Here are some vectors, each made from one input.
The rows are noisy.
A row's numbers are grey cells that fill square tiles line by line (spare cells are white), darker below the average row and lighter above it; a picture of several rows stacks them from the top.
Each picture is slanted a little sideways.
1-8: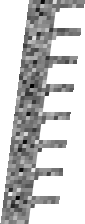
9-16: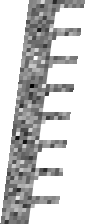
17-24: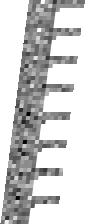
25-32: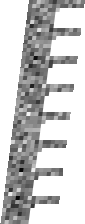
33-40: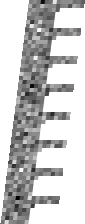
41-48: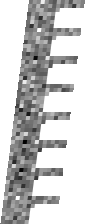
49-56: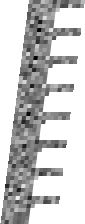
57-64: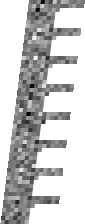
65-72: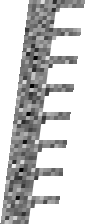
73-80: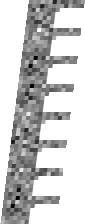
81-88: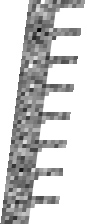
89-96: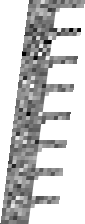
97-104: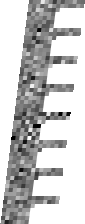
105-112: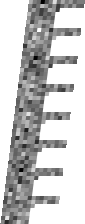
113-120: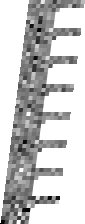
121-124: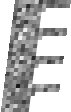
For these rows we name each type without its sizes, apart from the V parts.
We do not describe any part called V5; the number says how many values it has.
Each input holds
a list of items, each a true/false value and a value of V5.
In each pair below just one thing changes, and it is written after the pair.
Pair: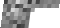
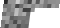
the true/false value in item 1 of the list
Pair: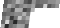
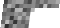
the true/false value in item 2 of the list
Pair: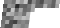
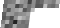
the value of V5 in item 1 of the list
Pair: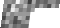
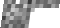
the value of V5 in item 2 of the list
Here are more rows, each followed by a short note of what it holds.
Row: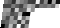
the empty list
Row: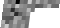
a list of one item
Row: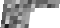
a list of two items
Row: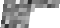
a list of two items
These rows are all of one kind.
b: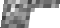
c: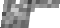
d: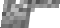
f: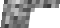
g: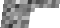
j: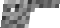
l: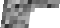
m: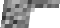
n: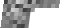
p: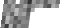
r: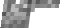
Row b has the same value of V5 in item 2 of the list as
f, j, l and m.
